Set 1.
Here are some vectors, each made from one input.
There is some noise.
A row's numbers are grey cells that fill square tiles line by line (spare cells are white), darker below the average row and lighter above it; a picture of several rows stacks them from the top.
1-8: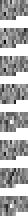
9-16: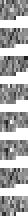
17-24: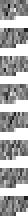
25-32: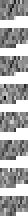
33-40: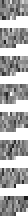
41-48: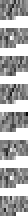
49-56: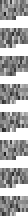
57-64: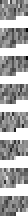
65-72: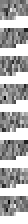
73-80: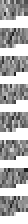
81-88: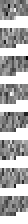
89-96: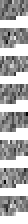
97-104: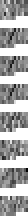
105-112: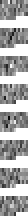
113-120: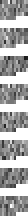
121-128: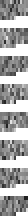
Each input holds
either a point on a 13-point line, or three true/false values.
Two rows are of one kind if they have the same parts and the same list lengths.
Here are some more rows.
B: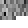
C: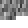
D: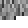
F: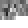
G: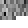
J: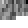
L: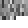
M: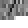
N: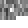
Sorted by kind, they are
B, C, G, J
D, F, L, M, N

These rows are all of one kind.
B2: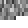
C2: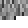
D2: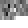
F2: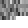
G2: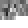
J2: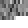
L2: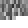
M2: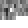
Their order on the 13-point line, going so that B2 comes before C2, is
D2, G2, M2, B2, C2, F2, J2, L2.
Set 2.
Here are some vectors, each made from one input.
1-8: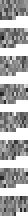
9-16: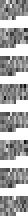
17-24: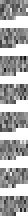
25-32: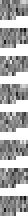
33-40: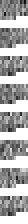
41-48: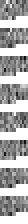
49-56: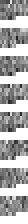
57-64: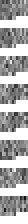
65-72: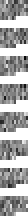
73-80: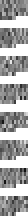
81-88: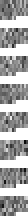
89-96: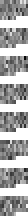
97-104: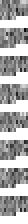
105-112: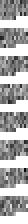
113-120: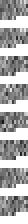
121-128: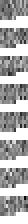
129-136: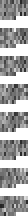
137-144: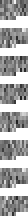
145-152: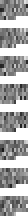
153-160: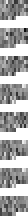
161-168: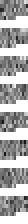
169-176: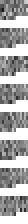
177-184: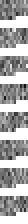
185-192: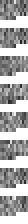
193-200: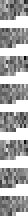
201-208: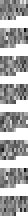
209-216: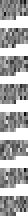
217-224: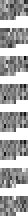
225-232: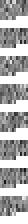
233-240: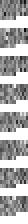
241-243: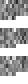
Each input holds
either a point on a 13-point line, or a node of a 13-node tree.
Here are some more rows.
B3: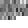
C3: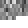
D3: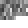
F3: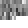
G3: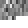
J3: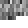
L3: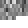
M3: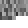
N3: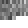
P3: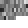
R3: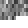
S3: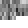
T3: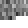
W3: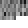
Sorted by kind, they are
B3, D3, F3, J3, M3, N3, P3, S3, T3
C3, G3, L3, R3, W3

